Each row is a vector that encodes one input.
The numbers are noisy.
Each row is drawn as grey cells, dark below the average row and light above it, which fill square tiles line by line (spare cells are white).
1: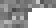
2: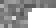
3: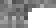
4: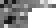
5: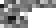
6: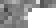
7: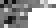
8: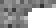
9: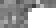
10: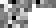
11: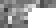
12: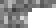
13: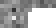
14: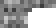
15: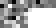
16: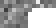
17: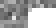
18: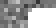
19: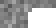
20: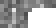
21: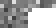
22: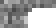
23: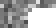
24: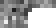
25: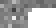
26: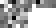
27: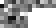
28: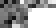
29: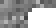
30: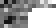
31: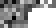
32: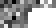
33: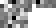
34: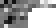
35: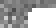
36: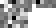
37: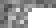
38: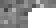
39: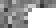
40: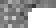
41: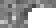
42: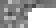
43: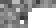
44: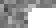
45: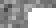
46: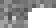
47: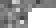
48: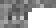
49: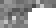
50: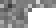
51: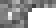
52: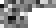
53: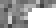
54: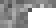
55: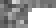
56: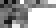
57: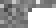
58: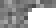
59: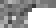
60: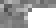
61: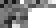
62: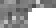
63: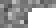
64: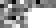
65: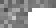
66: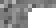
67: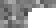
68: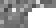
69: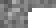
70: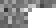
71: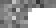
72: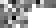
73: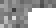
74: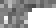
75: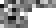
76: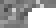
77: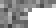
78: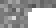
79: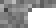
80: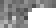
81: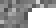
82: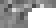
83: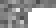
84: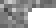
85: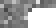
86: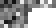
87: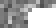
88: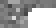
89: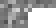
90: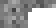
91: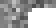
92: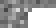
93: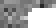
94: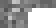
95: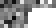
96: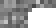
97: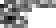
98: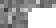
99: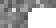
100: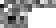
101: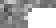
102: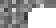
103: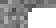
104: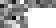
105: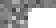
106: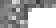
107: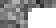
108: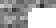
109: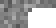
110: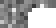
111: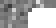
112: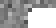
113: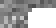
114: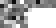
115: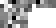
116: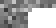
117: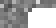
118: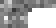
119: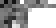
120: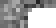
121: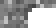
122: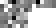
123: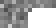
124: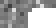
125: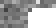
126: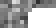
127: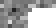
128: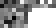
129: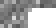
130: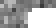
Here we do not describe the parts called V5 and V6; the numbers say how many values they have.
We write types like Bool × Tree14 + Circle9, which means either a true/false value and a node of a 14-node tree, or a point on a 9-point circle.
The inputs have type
(Bool × Bool × Bool + V5) × Tree7 + V6.
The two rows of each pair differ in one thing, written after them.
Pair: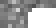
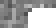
the node of the tree
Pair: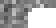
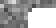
the node of the tree
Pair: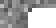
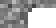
the node of the tree
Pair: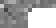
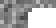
the node of the tree
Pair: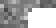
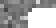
one of the three true/false values
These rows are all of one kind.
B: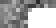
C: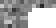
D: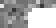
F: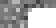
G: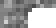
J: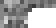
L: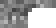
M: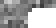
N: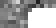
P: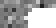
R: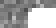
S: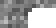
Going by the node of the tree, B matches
F and N.
